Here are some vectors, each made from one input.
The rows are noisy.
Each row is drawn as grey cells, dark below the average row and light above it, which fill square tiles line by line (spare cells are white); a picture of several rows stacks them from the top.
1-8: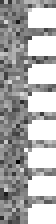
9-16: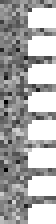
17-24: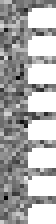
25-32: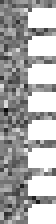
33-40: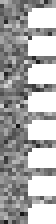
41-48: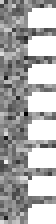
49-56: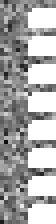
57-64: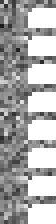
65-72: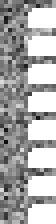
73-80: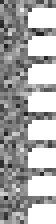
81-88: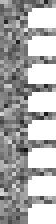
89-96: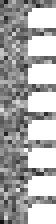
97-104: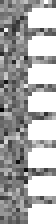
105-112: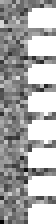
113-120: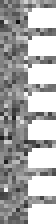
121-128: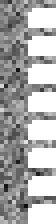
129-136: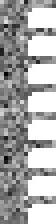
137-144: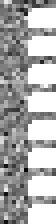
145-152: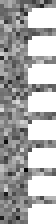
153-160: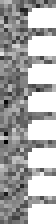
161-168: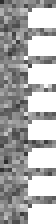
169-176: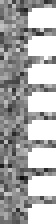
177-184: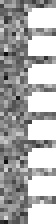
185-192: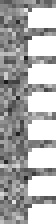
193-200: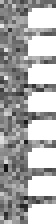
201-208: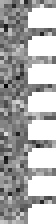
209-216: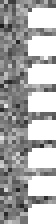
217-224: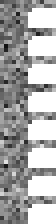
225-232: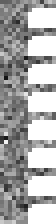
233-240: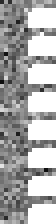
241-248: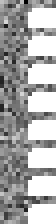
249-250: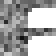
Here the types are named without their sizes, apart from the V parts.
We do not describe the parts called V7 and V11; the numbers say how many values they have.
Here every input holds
a label and a value of V11, together with either a point on a line and a true/false value, or a value of V7.
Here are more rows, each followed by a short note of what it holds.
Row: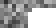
a label, a value of V7 and a value of V11
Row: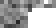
a label, a value of V7 and a value of V11
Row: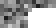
a label, a point on a line, a true/false value and a value of V11
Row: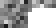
a label, a value of V7 and a value of V11
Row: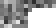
a label, a point on a line, a true/false value and a value of V11
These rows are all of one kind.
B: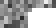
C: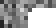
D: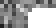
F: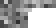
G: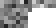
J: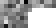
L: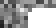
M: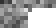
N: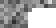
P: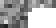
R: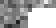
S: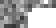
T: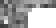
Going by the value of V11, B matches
J and N.
